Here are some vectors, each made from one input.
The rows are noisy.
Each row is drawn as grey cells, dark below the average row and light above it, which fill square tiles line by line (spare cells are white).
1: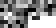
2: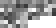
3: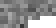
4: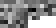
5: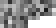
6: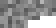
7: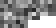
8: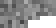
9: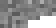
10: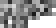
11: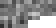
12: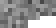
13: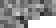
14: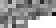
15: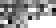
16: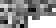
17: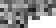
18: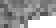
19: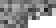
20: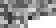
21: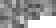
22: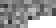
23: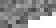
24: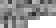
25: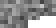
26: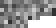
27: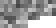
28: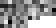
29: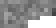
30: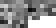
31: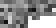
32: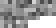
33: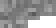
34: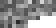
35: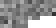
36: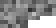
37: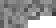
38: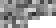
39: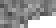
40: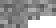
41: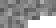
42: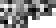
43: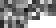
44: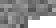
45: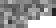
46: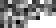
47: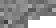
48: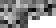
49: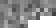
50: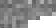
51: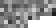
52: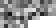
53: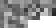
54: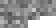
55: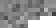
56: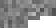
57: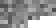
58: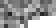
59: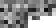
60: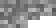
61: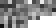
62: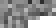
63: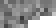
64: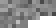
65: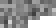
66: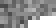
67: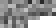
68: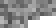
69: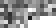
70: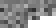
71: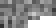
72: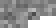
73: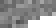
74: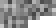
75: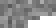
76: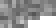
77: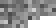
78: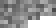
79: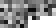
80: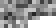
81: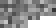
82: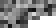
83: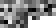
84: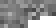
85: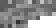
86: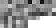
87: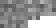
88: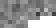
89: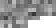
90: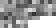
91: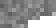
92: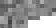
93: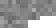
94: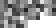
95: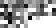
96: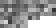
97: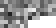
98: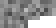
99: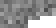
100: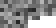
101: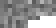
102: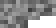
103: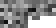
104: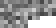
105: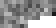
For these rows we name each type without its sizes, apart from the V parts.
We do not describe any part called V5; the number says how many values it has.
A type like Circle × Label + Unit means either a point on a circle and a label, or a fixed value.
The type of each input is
(Bool × Bool × Bool + Unit) × V5 + Line.
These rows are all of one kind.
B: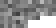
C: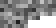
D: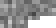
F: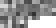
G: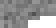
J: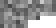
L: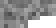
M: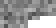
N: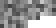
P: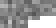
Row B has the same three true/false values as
F and L.
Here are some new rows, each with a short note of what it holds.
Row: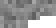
a value of V5
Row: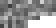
a value of V5
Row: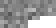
three true/false values and a value of V5
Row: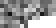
three true/false values and a value of V5
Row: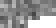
three true/false values and a value of V5
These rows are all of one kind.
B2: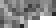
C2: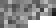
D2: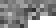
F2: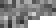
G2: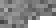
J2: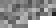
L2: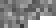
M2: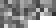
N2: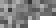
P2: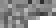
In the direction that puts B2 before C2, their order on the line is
G2, B2, N2, F2, D2, C2, J2, L2, P2, M2.
